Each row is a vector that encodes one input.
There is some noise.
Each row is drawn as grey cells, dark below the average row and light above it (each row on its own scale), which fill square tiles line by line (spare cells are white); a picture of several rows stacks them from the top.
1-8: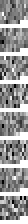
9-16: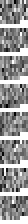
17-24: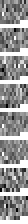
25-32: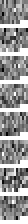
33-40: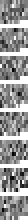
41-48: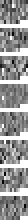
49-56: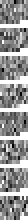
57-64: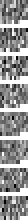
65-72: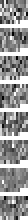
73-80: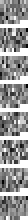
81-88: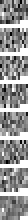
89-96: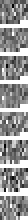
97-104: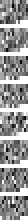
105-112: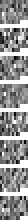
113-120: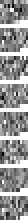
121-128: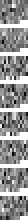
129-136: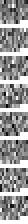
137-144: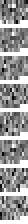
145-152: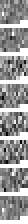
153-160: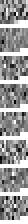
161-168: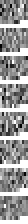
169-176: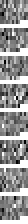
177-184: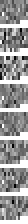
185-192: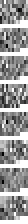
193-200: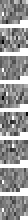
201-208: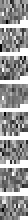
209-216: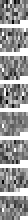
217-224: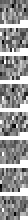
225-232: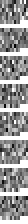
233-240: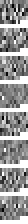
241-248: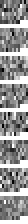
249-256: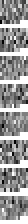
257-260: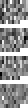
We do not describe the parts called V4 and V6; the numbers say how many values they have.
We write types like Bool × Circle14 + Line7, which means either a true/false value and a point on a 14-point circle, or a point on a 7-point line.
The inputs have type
(Circle8 + V4) × V6 + Label9.
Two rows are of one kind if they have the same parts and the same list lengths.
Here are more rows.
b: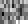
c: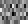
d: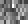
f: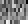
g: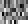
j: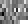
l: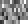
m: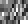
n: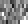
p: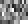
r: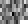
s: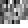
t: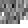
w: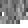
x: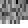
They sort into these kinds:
b, c, j, l, r, s
d, f, g, x
m, n, p, t, w

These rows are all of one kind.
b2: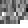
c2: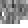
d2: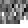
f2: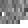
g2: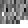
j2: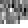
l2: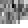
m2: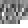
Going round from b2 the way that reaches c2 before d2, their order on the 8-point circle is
b2, m2, l2, c2, f2, j2, g2, d2.
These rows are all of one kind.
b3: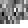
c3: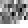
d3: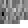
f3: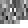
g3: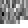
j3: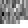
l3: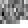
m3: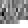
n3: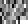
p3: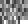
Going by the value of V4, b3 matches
f3, l3 and m3.
